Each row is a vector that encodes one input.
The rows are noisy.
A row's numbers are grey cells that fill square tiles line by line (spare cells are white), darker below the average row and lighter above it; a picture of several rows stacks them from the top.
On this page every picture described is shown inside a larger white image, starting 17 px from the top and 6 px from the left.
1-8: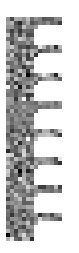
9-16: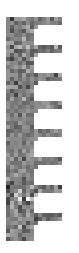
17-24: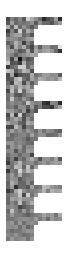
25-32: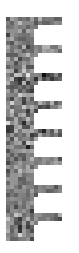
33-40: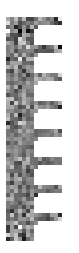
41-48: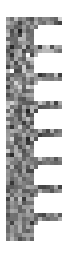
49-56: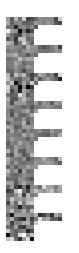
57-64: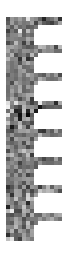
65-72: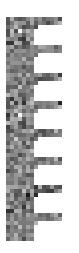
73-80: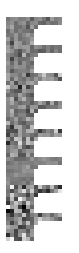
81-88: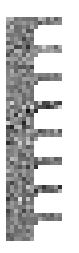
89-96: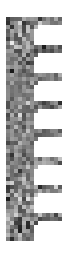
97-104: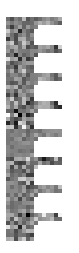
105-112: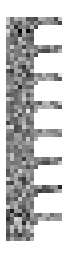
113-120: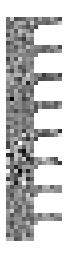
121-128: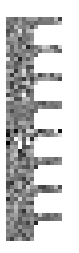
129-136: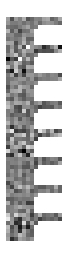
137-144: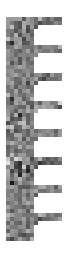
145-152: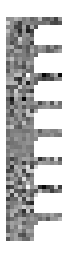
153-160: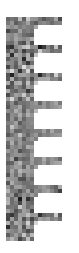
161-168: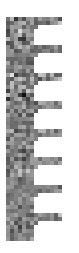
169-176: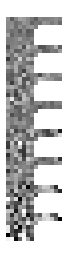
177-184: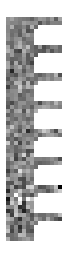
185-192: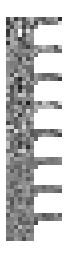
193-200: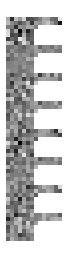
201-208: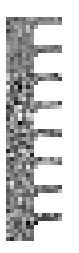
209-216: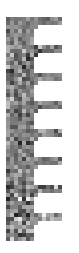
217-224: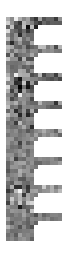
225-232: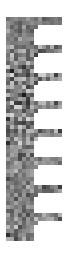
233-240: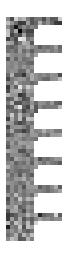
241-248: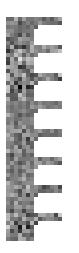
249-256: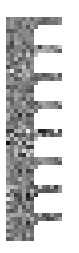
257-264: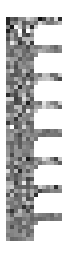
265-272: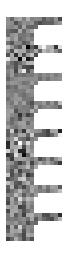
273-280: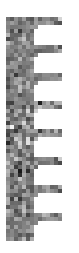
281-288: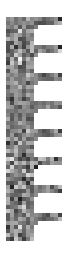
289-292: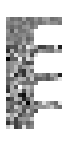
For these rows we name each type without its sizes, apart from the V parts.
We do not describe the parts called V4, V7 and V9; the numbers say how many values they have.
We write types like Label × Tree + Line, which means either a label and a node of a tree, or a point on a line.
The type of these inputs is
(Bool × Bool × Bool + V9) × V7 + Label × Label + V4.
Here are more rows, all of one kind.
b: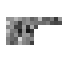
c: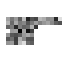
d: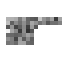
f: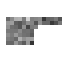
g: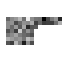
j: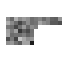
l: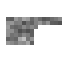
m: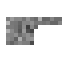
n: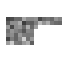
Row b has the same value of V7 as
f, j and m.
